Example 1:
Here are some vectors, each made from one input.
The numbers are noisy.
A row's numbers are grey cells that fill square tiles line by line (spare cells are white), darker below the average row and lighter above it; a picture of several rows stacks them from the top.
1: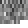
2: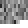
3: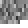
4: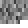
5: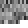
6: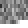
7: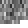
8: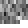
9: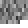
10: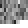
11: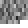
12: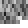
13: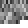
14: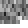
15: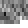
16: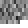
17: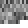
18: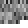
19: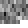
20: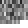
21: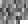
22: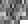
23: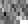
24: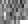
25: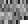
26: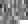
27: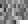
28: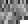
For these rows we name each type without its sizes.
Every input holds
a label.
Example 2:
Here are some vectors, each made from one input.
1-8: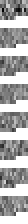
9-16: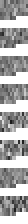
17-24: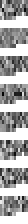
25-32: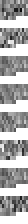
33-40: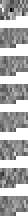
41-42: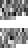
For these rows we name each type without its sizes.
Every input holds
a point on a line.
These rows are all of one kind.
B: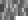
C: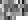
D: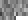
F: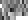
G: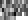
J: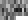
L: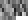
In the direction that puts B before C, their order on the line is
G, L, J, B, D, F, C.
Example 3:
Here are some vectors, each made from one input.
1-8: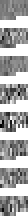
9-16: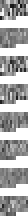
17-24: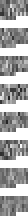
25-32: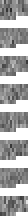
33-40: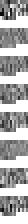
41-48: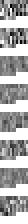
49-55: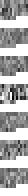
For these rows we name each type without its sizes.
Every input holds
a point on a line.
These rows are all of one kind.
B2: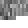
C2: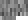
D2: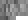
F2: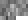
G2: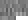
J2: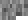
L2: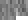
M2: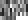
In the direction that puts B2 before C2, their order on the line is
D2, B2, F2, L2, G2, M2, C2, J2.
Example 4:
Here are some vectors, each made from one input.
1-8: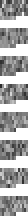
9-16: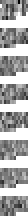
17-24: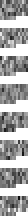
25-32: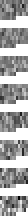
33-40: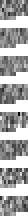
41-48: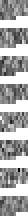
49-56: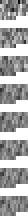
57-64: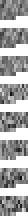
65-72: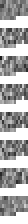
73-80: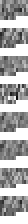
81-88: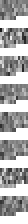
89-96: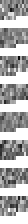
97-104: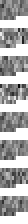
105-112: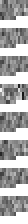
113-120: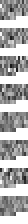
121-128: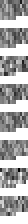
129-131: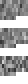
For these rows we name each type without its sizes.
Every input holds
a point on a line.
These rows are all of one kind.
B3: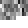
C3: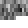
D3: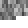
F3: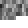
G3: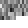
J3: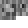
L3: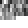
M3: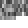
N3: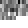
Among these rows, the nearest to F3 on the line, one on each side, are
C3 and D3.
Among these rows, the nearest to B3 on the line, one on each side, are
G3 and N3.
